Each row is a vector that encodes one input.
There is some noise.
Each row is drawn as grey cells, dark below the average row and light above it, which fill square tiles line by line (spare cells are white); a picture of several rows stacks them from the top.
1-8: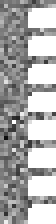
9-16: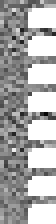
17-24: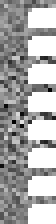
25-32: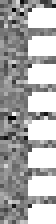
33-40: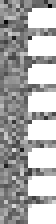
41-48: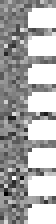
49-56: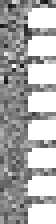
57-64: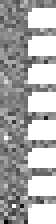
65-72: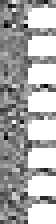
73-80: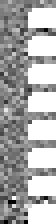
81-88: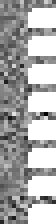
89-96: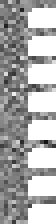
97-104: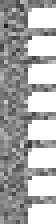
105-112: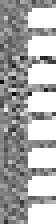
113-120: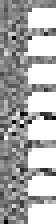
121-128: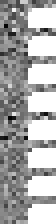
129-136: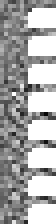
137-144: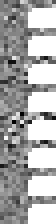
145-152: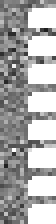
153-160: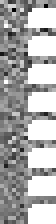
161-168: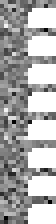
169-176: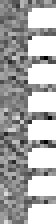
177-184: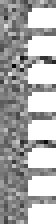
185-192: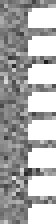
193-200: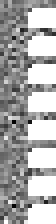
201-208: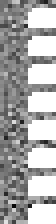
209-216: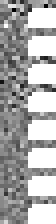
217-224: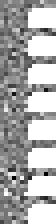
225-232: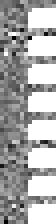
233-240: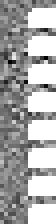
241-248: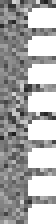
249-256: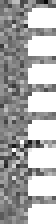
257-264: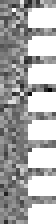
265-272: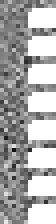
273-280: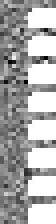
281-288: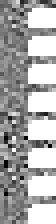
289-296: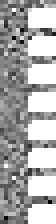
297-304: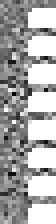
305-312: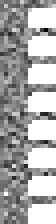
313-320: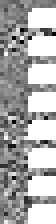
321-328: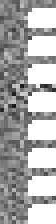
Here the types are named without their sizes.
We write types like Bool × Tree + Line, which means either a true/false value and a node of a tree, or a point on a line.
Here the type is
Bool × Label + List(Line).
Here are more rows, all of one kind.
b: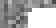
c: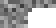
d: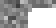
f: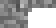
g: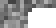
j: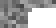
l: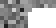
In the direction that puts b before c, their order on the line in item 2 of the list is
b, j, d, g, f, l, c.
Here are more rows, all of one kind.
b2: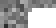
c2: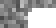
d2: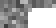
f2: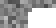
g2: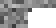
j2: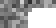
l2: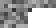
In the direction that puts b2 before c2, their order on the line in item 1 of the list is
f2, d2, b2, l2, g2, c2, j2.
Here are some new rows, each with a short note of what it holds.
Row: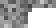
a list of one item
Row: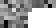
the empty list
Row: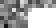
a list of two items
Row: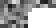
a label and a true/false value
